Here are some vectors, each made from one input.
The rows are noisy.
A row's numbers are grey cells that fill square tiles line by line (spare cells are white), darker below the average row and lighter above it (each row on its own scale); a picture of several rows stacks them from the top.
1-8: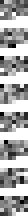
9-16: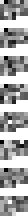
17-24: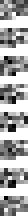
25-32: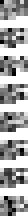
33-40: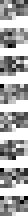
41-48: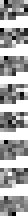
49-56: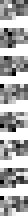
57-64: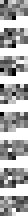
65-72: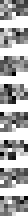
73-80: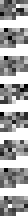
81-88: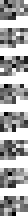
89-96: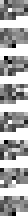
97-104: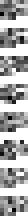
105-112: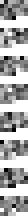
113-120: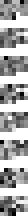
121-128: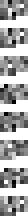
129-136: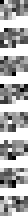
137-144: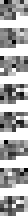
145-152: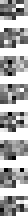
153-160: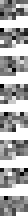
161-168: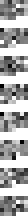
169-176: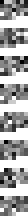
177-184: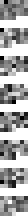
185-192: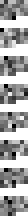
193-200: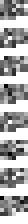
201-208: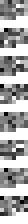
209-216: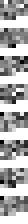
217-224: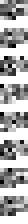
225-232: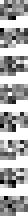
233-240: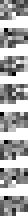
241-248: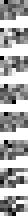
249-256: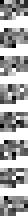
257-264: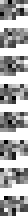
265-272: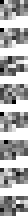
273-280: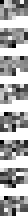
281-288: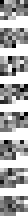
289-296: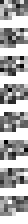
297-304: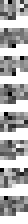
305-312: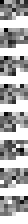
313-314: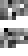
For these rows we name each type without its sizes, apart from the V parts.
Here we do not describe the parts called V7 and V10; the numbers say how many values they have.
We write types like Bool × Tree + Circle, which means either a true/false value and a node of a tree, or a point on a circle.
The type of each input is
Bool × Circle + (Line + V10) × V7.
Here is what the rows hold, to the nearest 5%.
About 30% of them hold a point on a circle and a true/false value. The rest hold a value of V7, together with either a point on a line, or a value of V10.
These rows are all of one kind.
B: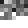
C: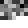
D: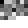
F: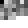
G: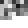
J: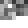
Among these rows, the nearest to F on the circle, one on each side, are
D and G.
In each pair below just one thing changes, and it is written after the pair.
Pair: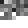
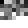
the true/false value
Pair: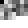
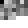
the true/false value
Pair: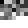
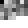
the place on the circle
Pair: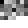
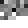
the true/false value
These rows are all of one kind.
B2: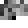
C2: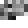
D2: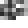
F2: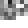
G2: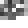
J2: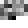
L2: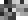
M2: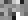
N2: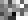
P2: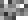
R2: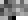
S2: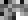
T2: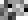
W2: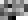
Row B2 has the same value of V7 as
L2, M2 and S2.
